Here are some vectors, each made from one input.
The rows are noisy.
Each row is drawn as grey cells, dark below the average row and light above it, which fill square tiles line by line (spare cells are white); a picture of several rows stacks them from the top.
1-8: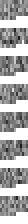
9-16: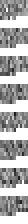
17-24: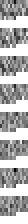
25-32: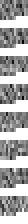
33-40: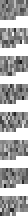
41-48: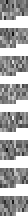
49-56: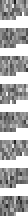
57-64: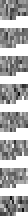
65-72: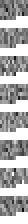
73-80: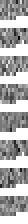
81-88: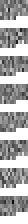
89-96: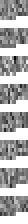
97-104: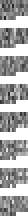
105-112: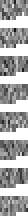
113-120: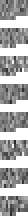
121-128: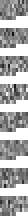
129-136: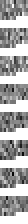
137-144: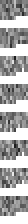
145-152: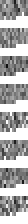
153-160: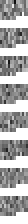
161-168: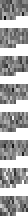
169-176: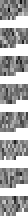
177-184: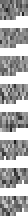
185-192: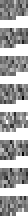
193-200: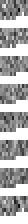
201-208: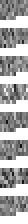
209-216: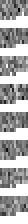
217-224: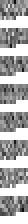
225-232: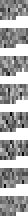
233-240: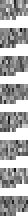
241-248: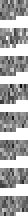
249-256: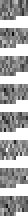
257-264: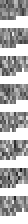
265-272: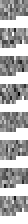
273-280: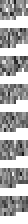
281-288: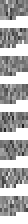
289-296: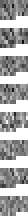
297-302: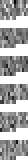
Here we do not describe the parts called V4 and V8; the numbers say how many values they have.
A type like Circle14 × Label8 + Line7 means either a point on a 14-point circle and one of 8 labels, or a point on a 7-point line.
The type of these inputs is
(Circle14 + V4) × (Line7 + V8).
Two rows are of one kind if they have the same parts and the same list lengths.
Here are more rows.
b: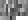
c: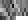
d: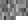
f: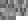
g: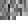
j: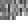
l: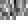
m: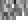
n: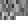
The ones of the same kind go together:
b
c, d, f, n
g, j
l, m

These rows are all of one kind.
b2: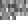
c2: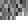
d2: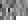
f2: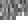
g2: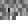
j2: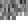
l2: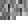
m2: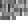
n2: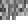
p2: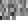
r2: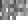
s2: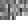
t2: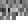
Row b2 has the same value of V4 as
n2, p2 and r2.
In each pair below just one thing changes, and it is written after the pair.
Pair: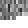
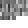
the place on the 7-point line
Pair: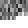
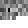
the value of V4
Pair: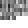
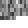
the place on the 7-point line
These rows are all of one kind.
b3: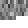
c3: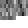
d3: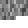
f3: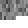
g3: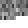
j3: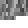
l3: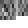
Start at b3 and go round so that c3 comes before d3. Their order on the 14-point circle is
b3, j3, c3, l3, g3, f3, d3.
